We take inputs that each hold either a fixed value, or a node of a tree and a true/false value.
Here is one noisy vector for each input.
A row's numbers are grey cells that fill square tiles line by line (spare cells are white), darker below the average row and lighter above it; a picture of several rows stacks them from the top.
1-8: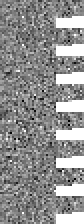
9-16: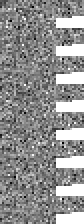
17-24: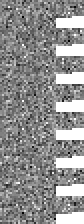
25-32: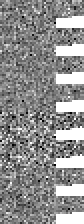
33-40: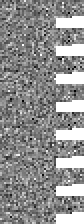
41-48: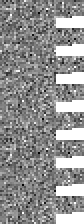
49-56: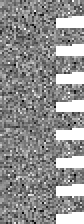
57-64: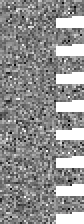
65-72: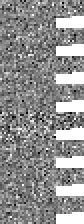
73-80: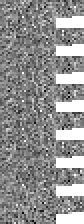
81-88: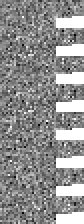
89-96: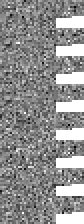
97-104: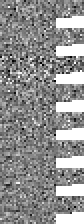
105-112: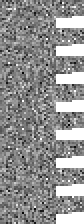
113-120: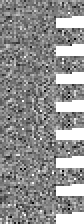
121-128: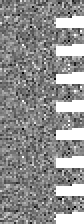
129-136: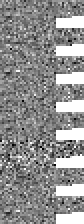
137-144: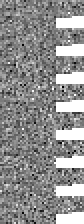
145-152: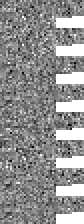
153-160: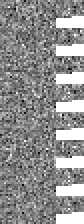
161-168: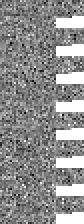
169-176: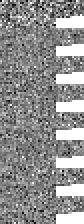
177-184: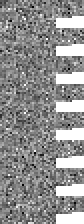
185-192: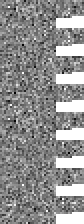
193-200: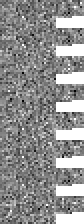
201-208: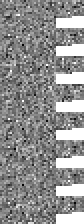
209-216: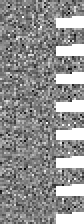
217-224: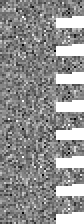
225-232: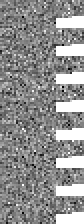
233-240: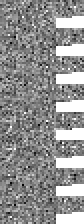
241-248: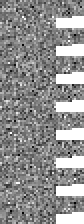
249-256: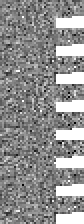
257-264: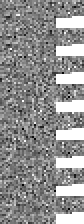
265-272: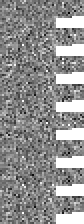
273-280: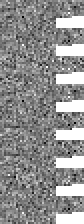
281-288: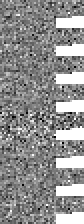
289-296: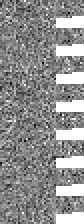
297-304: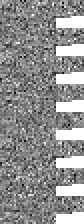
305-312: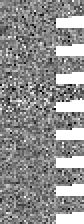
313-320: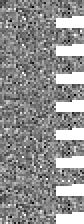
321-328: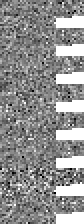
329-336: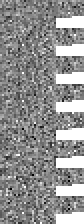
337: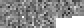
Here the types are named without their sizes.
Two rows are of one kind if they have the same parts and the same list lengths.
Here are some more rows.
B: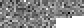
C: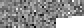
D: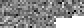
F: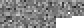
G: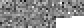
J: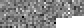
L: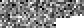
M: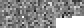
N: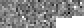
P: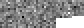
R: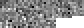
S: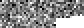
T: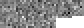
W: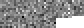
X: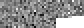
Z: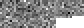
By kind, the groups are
B, C, D, F, G, J, M, N, P, R, T, W, X, Z
L, S

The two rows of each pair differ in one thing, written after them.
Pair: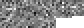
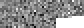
the true/false value
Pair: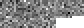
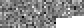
the true/false value
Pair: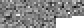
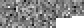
the node of the tree
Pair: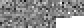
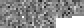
the true/false value
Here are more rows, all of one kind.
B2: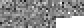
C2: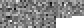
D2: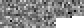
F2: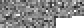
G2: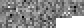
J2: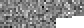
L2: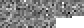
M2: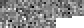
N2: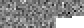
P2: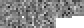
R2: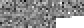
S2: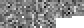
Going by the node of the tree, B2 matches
P2 and R2.
